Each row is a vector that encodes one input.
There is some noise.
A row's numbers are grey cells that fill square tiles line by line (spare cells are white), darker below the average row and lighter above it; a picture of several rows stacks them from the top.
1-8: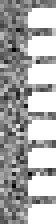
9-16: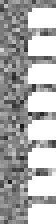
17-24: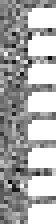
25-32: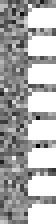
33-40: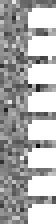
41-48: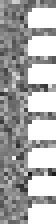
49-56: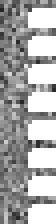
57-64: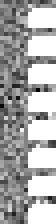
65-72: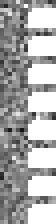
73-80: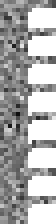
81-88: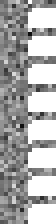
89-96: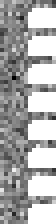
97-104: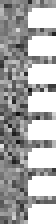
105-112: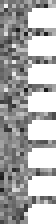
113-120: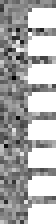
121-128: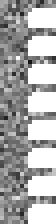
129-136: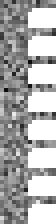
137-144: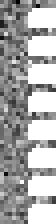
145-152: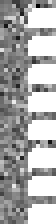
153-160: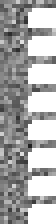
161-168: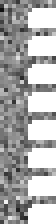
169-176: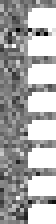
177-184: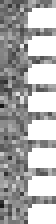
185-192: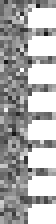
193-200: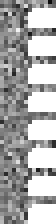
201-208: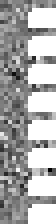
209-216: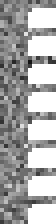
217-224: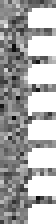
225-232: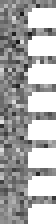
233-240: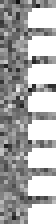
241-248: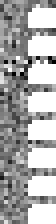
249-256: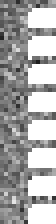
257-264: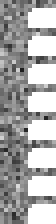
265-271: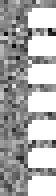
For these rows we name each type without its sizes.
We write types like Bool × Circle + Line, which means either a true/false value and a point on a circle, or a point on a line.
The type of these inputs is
Label × Label.
